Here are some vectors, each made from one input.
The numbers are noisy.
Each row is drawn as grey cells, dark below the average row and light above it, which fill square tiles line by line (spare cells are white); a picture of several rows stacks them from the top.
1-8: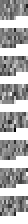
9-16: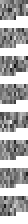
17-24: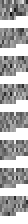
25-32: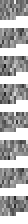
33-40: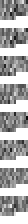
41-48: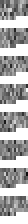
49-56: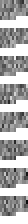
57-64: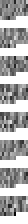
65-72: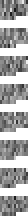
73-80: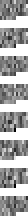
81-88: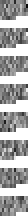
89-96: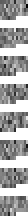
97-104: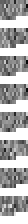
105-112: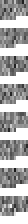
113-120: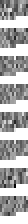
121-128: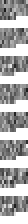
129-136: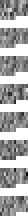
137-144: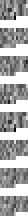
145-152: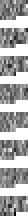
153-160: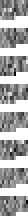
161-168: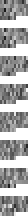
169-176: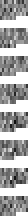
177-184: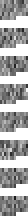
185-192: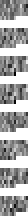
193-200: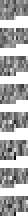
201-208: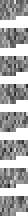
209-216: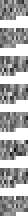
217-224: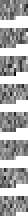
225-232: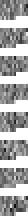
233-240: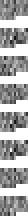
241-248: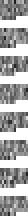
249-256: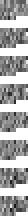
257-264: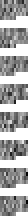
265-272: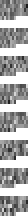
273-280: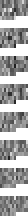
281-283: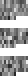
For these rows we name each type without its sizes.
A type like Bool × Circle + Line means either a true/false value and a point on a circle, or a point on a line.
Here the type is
Bool × Line × Line.
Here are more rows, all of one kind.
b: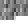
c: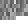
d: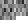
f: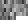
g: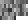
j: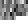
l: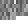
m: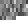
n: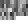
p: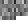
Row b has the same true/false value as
j, n and p.
